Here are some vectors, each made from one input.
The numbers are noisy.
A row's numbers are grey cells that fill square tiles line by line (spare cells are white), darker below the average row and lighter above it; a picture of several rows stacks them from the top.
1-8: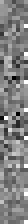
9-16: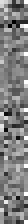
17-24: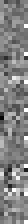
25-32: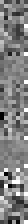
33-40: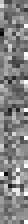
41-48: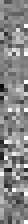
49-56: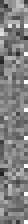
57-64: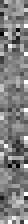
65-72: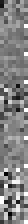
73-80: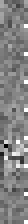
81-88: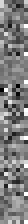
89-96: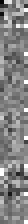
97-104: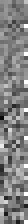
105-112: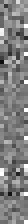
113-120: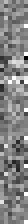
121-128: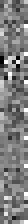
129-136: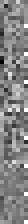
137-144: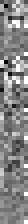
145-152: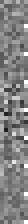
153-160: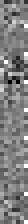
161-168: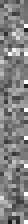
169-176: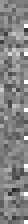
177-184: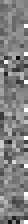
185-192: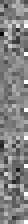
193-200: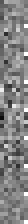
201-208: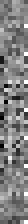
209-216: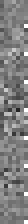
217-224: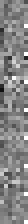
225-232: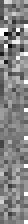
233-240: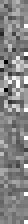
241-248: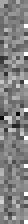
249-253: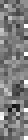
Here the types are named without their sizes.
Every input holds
a point on a circle.
